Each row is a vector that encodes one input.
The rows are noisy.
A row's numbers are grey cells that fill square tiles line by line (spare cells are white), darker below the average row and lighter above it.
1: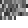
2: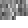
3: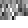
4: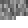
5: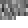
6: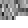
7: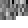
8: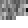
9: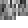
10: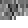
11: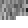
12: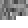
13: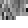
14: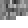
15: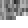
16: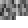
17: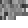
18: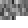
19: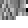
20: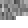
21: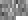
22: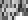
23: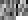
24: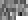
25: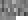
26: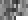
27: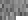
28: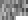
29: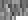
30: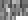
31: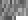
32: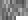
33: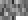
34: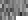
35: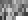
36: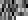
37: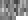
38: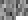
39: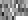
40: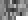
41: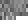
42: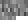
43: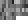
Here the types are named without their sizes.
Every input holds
a list of points on a circle.
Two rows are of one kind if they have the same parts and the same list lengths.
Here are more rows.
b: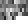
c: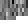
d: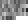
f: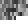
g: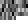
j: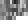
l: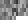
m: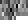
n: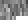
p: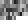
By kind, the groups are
b, c, g
d, f, m
j, l, n, p

